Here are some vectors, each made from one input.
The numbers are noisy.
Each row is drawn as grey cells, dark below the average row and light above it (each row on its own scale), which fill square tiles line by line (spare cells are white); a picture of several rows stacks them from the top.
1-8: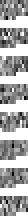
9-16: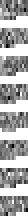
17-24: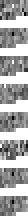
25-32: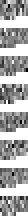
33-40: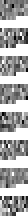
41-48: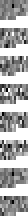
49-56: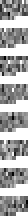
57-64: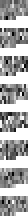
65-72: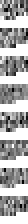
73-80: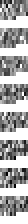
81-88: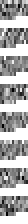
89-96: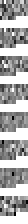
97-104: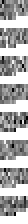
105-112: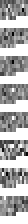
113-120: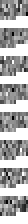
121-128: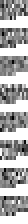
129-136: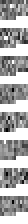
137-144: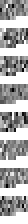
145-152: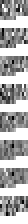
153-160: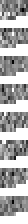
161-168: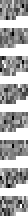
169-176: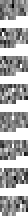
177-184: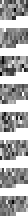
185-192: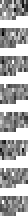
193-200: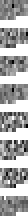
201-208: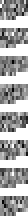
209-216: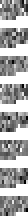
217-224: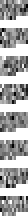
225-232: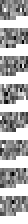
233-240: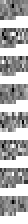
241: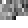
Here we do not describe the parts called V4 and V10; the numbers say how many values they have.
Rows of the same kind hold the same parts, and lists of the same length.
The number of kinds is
3.
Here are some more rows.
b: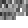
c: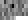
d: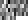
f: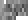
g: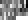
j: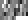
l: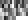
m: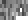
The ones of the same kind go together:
b, c, j
d, f
g, l, m

